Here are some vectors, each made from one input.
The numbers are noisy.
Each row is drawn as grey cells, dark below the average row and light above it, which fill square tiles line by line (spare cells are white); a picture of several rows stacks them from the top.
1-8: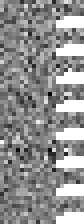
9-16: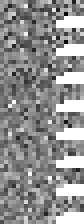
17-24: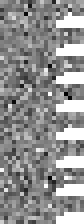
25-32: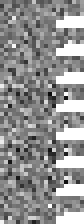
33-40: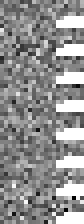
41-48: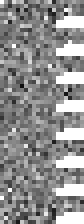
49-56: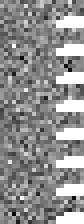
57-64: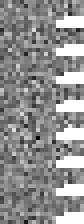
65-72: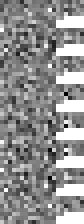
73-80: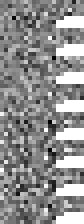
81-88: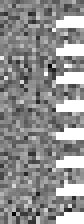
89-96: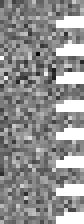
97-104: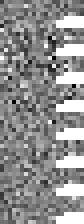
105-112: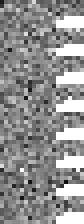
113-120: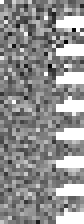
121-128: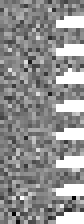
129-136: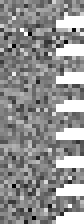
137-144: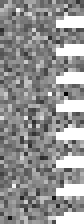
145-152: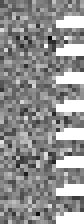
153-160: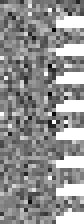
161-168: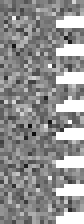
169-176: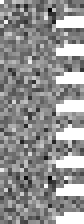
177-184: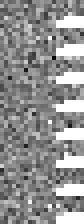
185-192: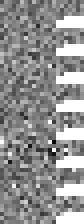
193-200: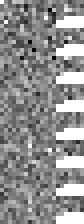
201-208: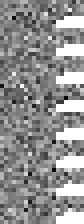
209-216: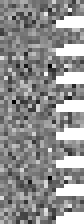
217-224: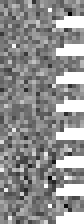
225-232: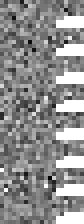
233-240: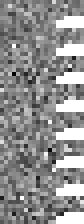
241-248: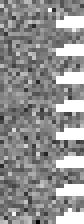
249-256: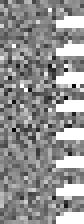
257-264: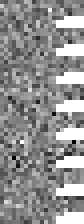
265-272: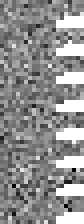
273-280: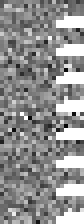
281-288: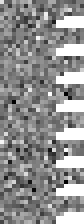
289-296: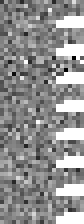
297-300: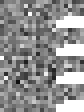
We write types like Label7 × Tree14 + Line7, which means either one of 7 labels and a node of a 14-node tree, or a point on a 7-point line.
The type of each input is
((Circle10 + Label7) × Tree7 + Line5) × Line7.
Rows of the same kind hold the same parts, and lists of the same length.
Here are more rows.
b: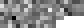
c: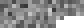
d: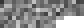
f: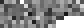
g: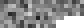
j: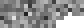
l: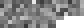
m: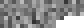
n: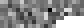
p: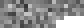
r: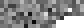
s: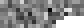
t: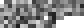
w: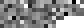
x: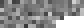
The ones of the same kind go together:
b, d, l, m, x
c, g, j, p
f, n, r, s, t, w

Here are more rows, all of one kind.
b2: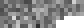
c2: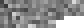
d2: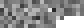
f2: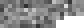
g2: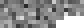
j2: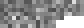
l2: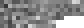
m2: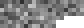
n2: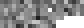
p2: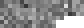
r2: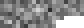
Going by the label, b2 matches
d2, f2, p2 and r2.
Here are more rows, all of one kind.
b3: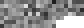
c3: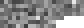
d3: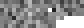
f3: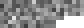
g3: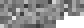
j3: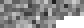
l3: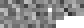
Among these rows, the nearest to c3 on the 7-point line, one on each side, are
f3 and j3.
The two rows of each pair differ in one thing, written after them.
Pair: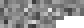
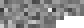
the label
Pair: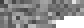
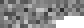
the node of the tree
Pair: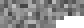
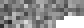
the place on the 7-point line
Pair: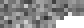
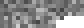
the place on the 7-point line
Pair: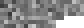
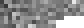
the place on the 7-point line
